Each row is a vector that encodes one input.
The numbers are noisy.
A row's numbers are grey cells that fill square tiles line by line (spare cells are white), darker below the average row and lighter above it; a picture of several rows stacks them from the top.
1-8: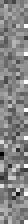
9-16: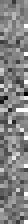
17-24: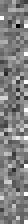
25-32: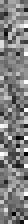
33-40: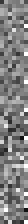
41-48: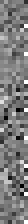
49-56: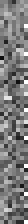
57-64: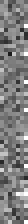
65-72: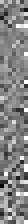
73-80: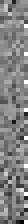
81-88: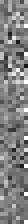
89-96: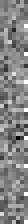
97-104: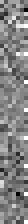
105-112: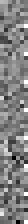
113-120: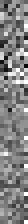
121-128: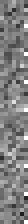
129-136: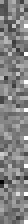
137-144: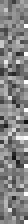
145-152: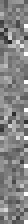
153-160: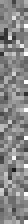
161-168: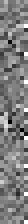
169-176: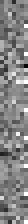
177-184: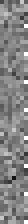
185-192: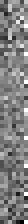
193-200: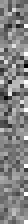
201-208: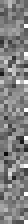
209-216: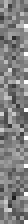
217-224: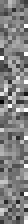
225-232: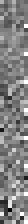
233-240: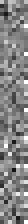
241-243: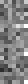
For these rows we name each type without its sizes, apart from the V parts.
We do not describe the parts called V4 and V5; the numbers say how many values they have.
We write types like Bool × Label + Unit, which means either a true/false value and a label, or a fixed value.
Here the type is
Circle × V5 + Tree × V4.
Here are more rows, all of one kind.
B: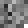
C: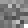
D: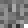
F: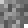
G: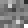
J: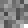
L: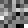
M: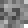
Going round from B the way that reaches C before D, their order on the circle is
B, G, C, M, J, D, L, F.
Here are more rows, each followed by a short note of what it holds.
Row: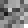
a point on a circle and a value of V5
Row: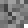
a point on a circle and a value of V5
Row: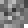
a point on a circle and a value of V5
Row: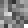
a node of a tree and a value of V4
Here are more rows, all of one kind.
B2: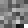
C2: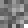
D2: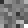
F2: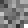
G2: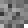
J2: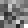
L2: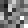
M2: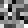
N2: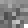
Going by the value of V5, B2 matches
J2 and N2.
